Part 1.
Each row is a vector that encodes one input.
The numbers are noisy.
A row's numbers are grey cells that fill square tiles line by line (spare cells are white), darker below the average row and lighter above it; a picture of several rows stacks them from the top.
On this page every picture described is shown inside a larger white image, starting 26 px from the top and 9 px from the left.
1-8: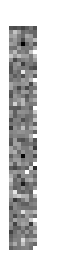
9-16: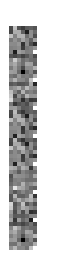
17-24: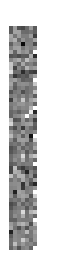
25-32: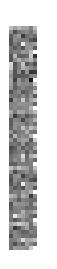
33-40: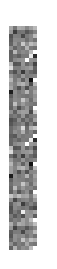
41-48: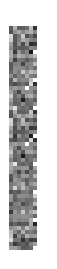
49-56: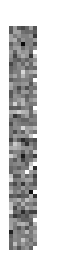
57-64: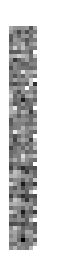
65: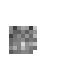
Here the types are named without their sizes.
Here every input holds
either a point on a line, or three true/false values.
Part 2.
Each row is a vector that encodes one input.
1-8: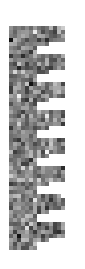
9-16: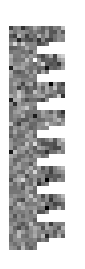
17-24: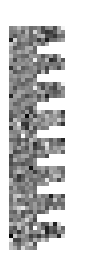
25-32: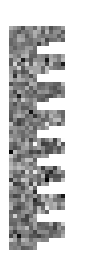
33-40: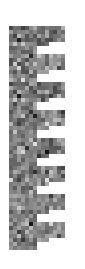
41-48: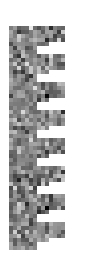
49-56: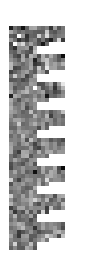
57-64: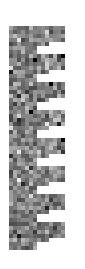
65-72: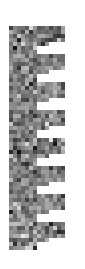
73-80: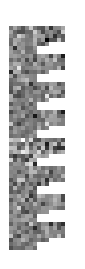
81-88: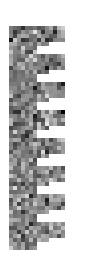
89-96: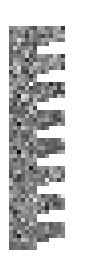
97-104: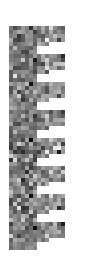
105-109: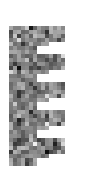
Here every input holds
a point on a 9-point line, together with either a fixed value, or a node of a 14-node tree.
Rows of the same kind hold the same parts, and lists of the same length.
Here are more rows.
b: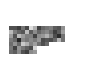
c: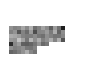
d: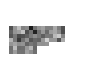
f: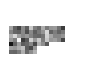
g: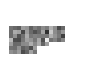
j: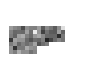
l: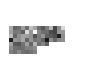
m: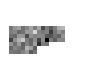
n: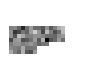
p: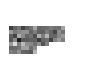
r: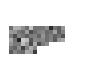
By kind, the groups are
b, d, g, p, r
c, f, j, l, m, n

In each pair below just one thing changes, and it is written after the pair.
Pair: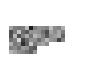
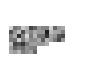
the node of the tree
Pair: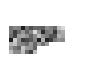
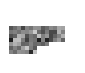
the node of the tree
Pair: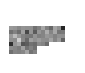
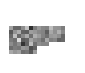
the place on the 9-point line
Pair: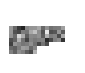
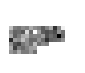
the place on the 9-point line
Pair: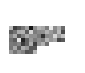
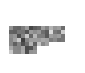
the node of the tree
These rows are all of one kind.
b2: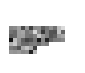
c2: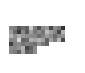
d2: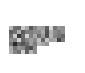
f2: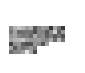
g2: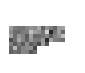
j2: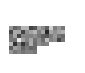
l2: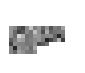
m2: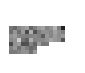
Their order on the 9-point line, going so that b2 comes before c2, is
b2, l2, g2, c2, f2, m2, d2, j2.
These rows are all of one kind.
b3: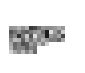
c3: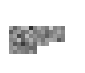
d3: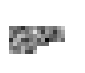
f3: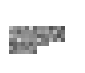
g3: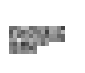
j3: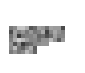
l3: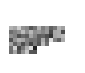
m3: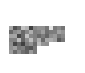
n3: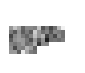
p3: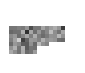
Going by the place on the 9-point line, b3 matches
c3, g3 and m3.
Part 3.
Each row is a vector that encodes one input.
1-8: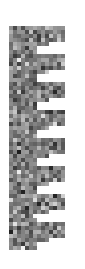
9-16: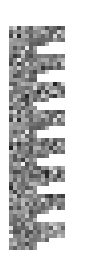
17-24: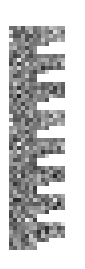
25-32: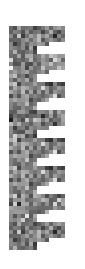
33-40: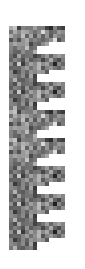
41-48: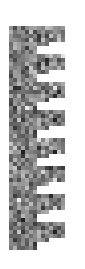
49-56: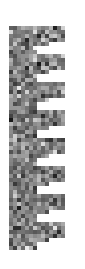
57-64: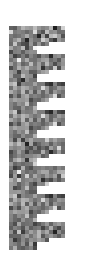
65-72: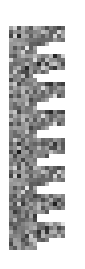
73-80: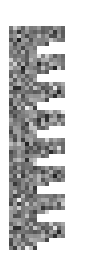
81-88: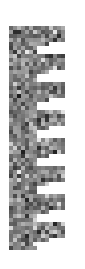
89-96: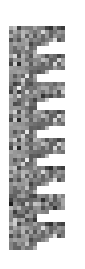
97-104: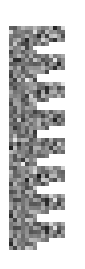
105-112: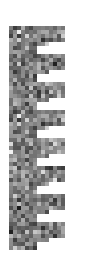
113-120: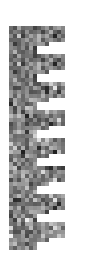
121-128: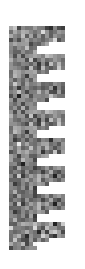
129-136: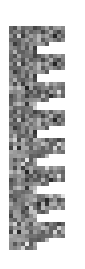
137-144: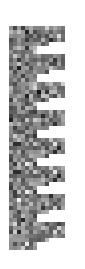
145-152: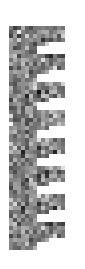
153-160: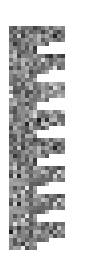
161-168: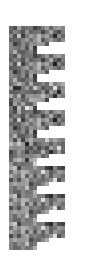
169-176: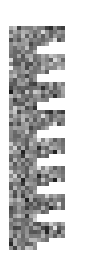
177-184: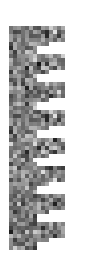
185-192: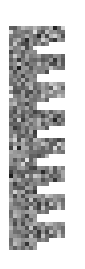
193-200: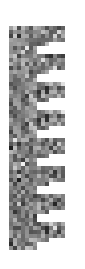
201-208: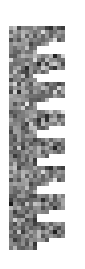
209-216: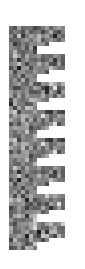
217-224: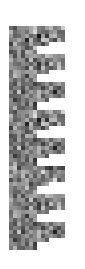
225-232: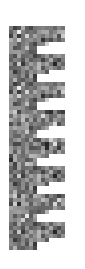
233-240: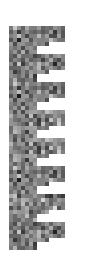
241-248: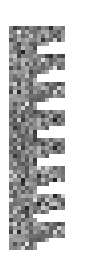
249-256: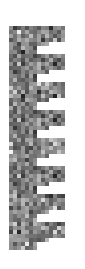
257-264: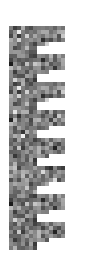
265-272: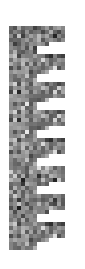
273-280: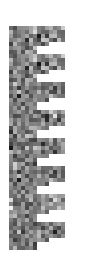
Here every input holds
either a node of a 9-node tree, or three true/false values.
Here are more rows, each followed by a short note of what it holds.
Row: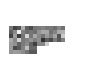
three true/false values
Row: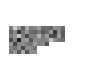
three true/false values
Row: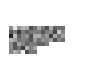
three true/false values
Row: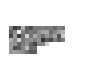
three true/false values
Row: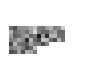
a node of a 9-node tree
